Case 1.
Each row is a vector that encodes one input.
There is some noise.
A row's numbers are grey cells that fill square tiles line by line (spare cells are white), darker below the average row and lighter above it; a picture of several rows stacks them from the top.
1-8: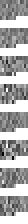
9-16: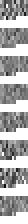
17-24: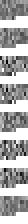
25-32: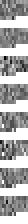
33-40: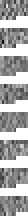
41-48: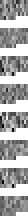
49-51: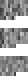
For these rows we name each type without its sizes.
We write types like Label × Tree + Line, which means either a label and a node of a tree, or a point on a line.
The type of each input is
Bool × Bool × Bool × Bool.
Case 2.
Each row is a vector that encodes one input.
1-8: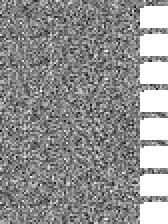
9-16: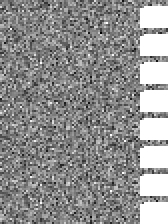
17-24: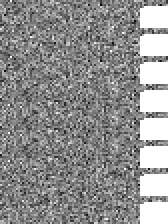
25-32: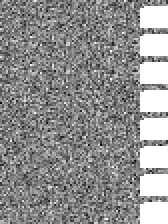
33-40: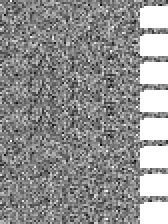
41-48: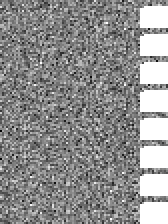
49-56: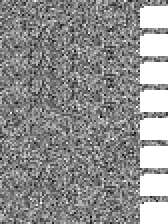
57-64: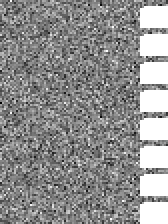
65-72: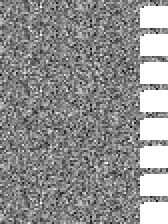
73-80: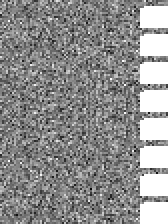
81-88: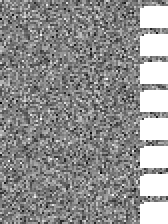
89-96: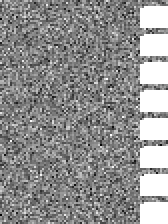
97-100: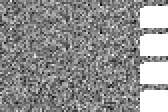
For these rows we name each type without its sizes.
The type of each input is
Label.
